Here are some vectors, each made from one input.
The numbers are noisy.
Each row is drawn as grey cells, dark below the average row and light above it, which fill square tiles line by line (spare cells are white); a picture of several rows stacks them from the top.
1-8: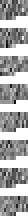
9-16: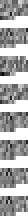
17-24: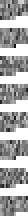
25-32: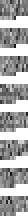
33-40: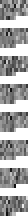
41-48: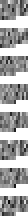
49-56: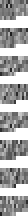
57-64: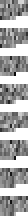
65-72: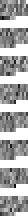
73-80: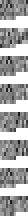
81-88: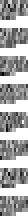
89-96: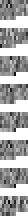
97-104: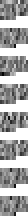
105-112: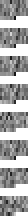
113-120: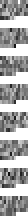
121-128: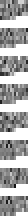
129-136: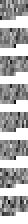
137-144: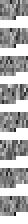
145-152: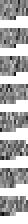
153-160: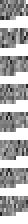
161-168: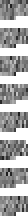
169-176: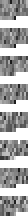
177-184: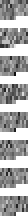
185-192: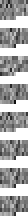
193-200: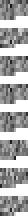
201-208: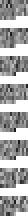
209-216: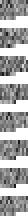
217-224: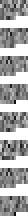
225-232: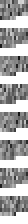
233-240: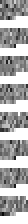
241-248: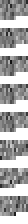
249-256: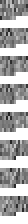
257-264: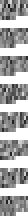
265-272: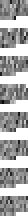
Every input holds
either a point on a 16-point circle, or a point on a 15-point line and a true/false value.
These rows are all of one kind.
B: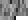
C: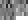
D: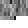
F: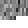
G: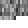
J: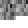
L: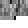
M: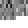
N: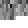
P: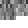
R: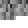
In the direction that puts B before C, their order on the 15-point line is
G, L, M, B, D, C, P, F, N, R, J.
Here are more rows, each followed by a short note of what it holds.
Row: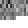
a point on a 15-point line and a true/false value
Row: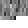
a point on a 15-point line and a true/false value
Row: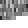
a point on a 16-point circle
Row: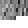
a point on a 15-point line and a true/false value
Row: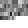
a point on a 16-point circle
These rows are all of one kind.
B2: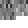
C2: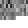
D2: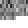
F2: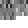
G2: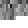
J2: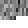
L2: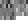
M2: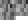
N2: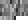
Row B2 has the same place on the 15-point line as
F2 and L2.
